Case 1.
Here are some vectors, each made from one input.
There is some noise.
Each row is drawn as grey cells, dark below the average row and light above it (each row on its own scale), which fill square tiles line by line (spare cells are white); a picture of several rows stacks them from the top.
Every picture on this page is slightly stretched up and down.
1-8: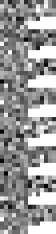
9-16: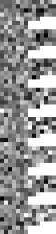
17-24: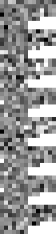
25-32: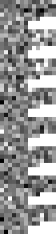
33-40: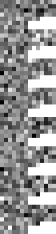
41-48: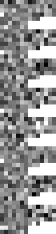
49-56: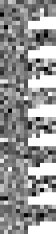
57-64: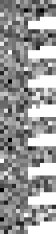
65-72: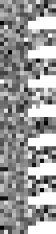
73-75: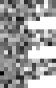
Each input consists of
four true/false values.
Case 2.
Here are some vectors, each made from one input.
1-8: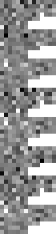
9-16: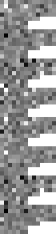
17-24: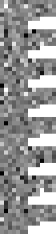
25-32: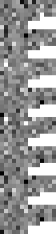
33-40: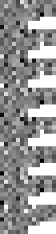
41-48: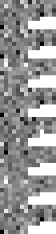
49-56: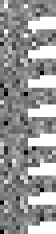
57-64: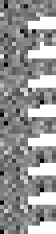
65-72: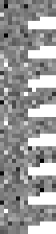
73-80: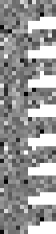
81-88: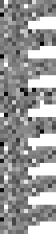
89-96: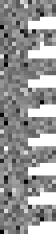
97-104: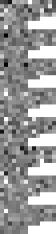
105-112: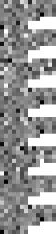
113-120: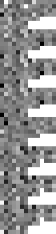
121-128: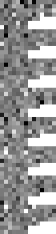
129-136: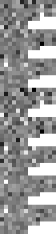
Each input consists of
either a fixed value, or three true/false values.
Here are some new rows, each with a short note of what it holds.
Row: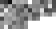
a fixed value
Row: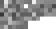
three true/false values
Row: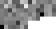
three true/false values
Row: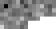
three true/false values
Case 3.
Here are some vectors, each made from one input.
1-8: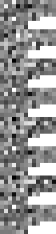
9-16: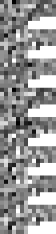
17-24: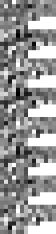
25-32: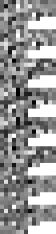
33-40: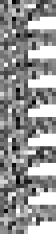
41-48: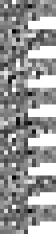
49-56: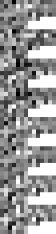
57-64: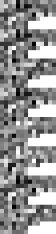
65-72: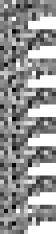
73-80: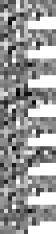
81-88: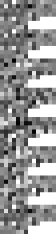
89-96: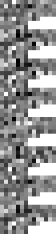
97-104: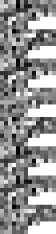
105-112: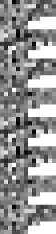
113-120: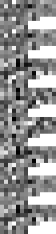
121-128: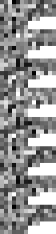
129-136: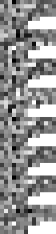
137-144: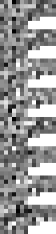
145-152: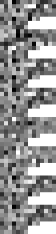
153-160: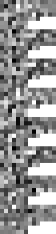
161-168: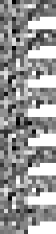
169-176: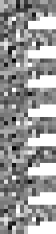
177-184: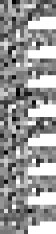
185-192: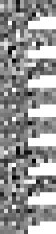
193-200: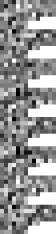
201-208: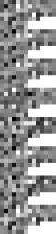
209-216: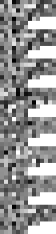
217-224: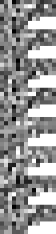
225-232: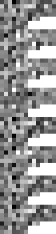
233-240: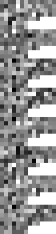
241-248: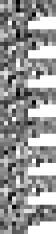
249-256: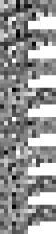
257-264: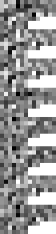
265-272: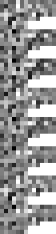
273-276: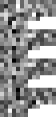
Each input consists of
a point on an 8-point line.
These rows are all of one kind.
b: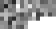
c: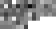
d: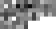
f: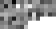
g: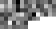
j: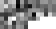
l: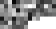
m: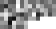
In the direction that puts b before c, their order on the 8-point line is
m, b, f, l, g, j, d, c.
